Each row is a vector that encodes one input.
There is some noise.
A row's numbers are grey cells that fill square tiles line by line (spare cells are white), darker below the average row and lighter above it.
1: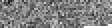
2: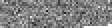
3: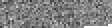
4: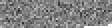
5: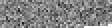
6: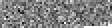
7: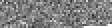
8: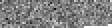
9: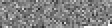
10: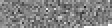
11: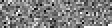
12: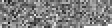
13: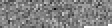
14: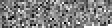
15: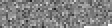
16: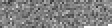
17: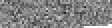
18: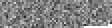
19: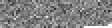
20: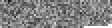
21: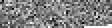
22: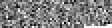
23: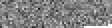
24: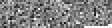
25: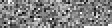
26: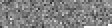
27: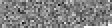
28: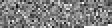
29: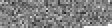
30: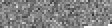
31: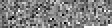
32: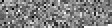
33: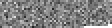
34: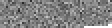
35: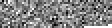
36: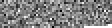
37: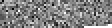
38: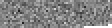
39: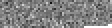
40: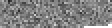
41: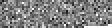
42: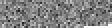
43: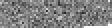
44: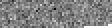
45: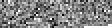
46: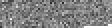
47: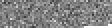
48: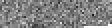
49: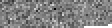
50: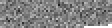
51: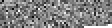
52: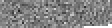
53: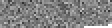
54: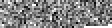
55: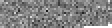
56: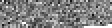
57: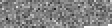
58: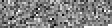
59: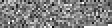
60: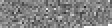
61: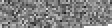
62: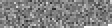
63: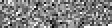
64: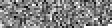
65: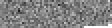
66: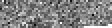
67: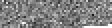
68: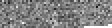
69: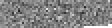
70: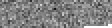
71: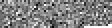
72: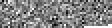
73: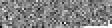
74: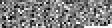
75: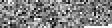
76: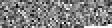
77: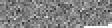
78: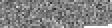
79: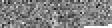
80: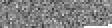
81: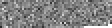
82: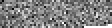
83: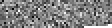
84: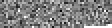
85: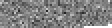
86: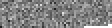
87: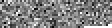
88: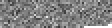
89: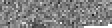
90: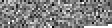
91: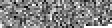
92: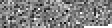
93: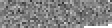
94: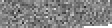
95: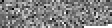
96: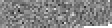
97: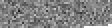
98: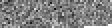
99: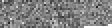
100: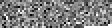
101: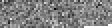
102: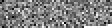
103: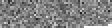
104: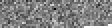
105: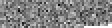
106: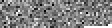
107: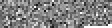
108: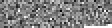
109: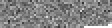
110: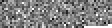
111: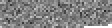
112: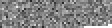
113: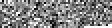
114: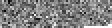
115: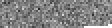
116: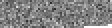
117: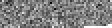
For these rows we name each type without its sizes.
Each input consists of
either a point on a circle, or a list of points on a line.
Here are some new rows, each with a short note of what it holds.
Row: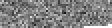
a list of one item
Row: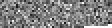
a point on a circle
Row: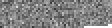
a list of two items
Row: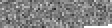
a list of two items
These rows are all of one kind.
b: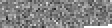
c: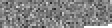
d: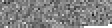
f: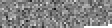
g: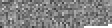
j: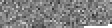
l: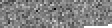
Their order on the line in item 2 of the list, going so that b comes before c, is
f, b, j, d, l, c, g.
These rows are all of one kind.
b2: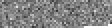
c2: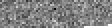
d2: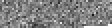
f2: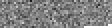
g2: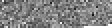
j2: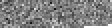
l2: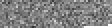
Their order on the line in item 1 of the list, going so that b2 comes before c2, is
d2, g2, b2, l2, f2, c2, j2.
